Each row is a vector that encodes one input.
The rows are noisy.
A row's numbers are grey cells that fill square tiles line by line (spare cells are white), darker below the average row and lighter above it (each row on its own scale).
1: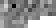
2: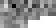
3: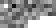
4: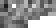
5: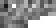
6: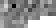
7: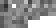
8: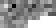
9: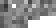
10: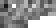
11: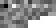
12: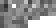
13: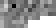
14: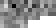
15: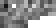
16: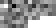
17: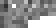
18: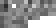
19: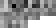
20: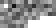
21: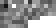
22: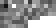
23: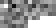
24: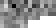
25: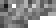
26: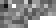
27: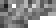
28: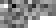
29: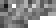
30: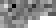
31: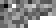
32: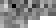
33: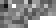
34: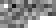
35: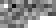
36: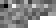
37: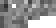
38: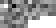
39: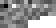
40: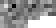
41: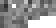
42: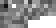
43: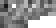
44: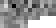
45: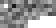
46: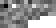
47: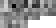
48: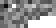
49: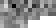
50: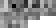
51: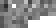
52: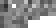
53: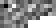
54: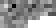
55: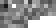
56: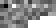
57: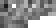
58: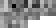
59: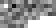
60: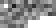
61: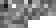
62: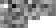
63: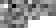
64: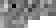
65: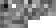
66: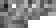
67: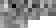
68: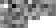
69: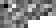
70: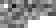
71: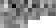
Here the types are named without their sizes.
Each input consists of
a point on a line and a true/false value.
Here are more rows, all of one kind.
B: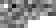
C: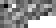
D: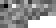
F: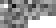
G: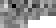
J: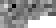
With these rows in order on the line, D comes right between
G and J.
